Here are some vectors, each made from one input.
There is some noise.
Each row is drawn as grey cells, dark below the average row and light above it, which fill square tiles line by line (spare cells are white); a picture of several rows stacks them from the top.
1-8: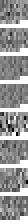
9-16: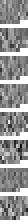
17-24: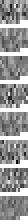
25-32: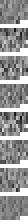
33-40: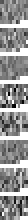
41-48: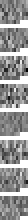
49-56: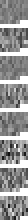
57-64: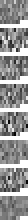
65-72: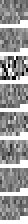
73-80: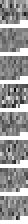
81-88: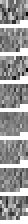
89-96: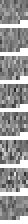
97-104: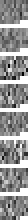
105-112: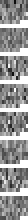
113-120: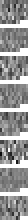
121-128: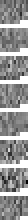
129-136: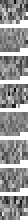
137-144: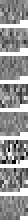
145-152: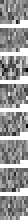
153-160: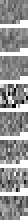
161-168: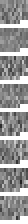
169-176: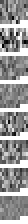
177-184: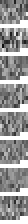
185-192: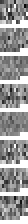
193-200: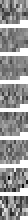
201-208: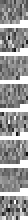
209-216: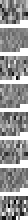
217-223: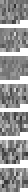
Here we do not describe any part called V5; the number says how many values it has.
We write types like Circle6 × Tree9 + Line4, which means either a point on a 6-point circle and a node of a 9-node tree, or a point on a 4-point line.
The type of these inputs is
Bool × List2(V5) + Line11.
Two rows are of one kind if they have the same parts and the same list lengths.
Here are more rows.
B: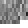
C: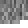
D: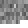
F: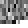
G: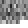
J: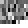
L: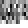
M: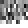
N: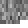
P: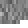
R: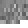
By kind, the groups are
B, N
C, F, P
D, G, J
L, M, R

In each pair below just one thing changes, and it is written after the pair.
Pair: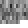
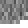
the value of V5 in item 1 of the list
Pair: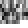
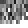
the value of V5 in item 1 of the list
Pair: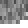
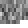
the value of V5 in item 2 of the list
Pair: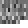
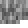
the true/false value
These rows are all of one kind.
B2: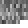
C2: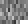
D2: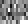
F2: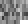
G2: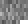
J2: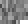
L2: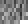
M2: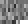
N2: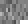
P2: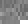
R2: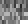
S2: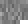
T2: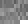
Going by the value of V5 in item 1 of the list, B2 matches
D2 and G2.
